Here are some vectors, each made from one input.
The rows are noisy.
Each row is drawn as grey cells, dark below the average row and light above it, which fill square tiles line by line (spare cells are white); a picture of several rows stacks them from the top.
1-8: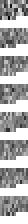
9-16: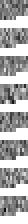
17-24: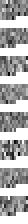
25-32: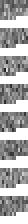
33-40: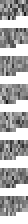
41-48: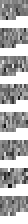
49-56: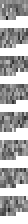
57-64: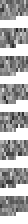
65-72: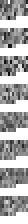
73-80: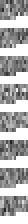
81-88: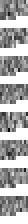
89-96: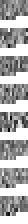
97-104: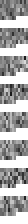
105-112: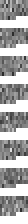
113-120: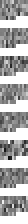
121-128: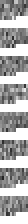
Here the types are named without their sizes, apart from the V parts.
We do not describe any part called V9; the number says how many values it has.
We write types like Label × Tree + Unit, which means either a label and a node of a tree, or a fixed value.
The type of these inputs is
(Bool × Bool × Bool + Unit) × V9 + Line.
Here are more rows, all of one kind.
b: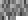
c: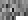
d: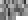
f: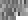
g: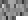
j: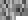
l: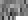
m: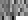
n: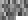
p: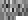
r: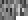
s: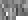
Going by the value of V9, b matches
d, j, n and p.
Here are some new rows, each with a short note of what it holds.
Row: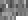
a value of V9
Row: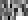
a point on a line
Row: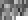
a value of V9
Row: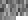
a value of V9
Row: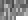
a value of V9
